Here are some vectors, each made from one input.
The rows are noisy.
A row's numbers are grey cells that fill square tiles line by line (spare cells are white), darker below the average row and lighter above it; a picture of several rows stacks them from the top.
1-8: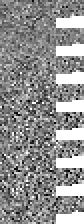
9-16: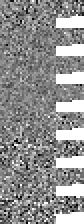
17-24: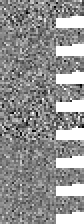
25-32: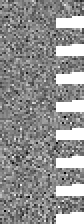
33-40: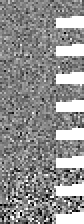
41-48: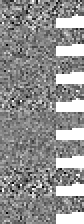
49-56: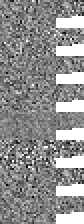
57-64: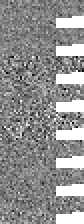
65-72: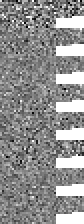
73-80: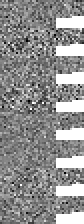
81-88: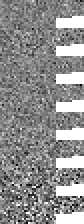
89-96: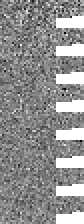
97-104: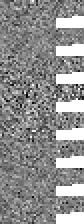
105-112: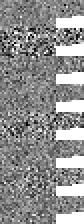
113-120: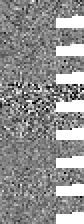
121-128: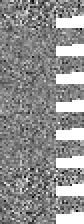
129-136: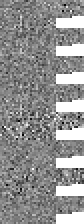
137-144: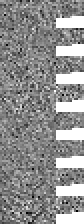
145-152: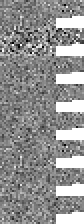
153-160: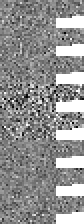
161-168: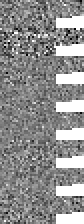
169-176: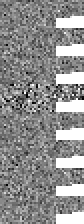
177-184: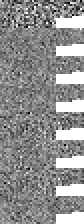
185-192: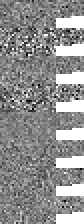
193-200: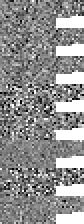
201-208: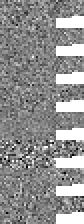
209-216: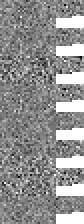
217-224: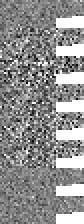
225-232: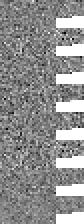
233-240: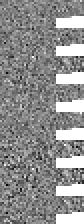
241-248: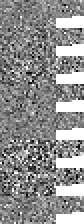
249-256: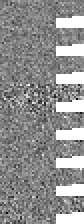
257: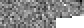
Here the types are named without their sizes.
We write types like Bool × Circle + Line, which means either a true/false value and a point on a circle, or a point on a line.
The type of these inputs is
((Bool × Bool × Bool + Unit) × (Circle + Unit) × Tree + Label) × Tree.
